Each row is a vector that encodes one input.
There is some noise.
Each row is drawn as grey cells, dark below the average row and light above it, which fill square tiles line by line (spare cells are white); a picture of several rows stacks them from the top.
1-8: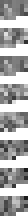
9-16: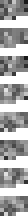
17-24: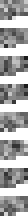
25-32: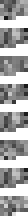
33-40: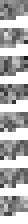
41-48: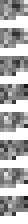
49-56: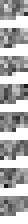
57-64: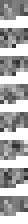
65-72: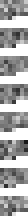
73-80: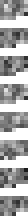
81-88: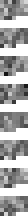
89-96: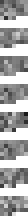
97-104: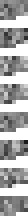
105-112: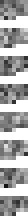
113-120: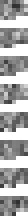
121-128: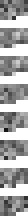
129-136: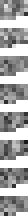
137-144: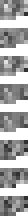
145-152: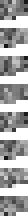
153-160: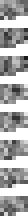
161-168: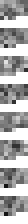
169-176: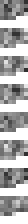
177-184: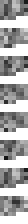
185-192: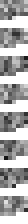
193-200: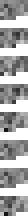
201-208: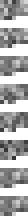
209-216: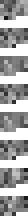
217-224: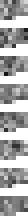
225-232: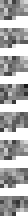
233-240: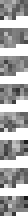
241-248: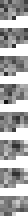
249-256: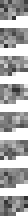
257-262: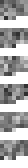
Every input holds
four true/false values.
